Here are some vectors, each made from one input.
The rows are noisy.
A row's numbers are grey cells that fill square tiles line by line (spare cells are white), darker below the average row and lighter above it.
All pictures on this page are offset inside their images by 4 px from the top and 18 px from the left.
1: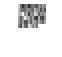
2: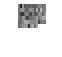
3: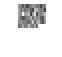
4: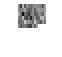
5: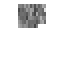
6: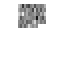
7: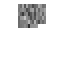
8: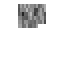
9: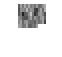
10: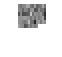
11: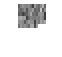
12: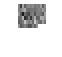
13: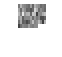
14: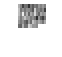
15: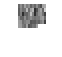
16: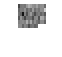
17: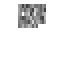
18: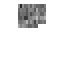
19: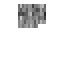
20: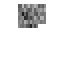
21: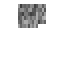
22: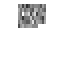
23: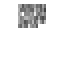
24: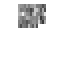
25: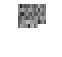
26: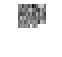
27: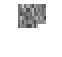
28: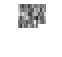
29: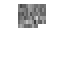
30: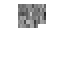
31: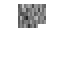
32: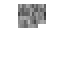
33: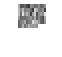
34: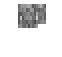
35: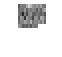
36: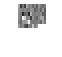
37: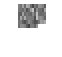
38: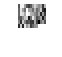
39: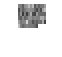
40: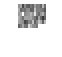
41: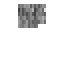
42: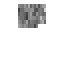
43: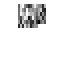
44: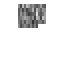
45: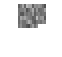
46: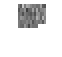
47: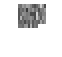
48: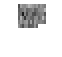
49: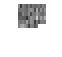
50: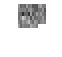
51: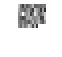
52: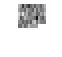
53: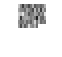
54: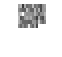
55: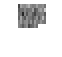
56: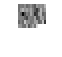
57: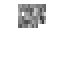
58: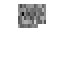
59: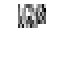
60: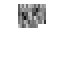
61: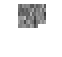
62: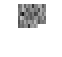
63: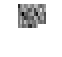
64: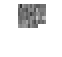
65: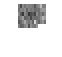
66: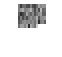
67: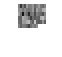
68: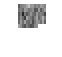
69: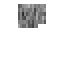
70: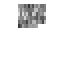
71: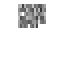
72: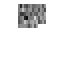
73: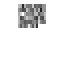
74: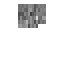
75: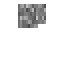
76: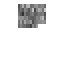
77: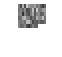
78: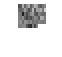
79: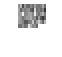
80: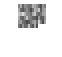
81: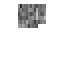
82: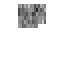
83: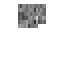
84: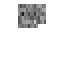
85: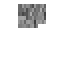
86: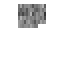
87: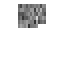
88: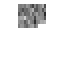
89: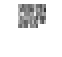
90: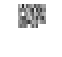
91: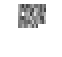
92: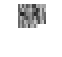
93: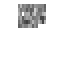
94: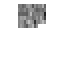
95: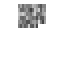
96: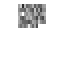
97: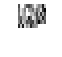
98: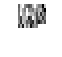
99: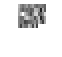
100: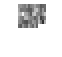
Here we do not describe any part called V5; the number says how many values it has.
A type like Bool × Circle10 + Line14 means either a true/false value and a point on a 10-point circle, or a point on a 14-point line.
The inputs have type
List2(Bool × V5).
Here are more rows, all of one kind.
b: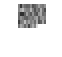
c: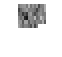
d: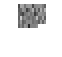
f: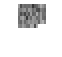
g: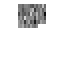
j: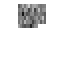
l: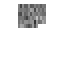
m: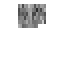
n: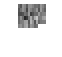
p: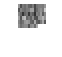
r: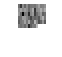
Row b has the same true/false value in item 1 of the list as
f, p and r.
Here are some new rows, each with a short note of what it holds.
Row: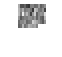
a list of one item
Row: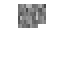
a list of two items
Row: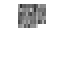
a list of two items
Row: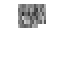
a list of two items
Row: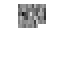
a list of two items
